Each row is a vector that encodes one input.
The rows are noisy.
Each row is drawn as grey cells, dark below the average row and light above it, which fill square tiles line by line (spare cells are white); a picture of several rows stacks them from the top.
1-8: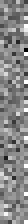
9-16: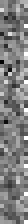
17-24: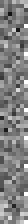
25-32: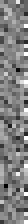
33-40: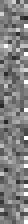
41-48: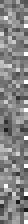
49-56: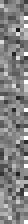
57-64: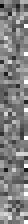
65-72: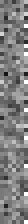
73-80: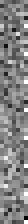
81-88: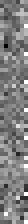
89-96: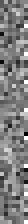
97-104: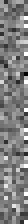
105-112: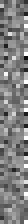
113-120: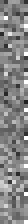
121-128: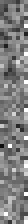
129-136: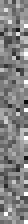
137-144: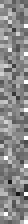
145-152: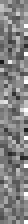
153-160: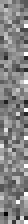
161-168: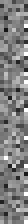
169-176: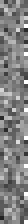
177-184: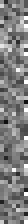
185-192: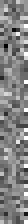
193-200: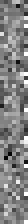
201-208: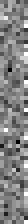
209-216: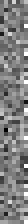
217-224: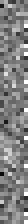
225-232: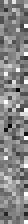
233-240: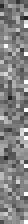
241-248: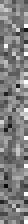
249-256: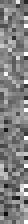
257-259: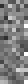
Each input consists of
a point on an 11-point line, together with either a point on an 8-point line, or a point on a 10-point line.
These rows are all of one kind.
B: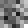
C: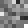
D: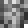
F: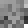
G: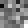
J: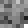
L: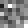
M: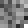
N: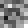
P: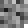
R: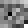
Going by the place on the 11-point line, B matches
L, N and P.
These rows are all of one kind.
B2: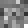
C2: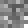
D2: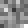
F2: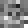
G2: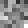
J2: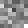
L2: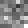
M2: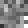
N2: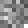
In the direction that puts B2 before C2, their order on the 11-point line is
G2, J2, N2, D2, B2, M2, C2, L2, F2.
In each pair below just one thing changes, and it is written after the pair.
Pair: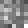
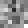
the place on the 10-point line
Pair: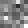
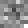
the place on the 10-point line
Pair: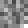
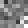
the place on the 10-point line
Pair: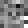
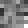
the place on the 11-point line
